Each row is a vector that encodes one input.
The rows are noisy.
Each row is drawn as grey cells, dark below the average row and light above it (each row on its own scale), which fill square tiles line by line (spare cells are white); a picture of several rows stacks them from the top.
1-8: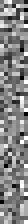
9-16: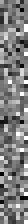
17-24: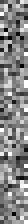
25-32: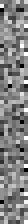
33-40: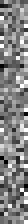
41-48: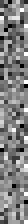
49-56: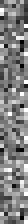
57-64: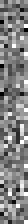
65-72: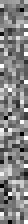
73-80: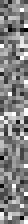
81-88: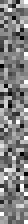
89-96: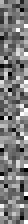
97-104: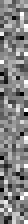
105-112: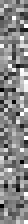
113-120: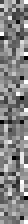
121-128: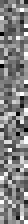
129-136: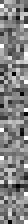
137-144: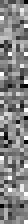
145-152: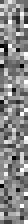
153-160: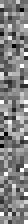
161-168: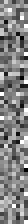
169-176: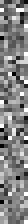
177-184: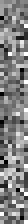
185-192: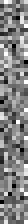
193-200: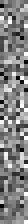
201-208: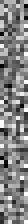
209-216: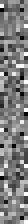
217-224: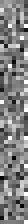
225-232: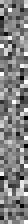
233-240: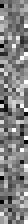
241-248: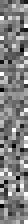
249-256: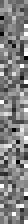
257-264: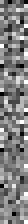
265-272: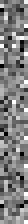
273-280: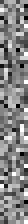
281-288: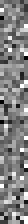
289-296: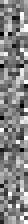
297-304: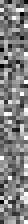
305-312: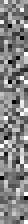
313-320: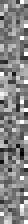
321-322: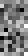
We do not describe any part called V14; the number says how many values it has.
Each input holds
a value of V14, together with a list of up to two points on a 7-point line.
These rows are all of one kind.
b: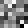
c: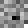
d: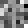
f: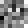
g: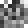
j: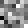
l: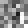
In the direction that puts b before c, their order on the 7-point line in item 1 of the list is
b, d, j, c, l, f, g.
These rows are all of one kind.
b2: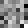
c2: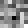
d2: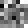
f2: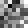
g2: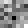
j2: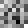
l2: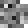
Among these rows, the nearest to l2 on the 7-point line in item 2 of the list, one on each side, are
b2 and c2.
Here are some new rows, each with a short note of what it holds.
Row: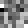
a value of V14, together with the empty list
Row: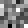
a value of V14, together with a list of two items
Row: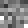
a value of V14, together with a list of one item
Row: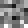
a value of V14, together with a list of two items
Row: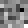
a value of V14, together with the empty list
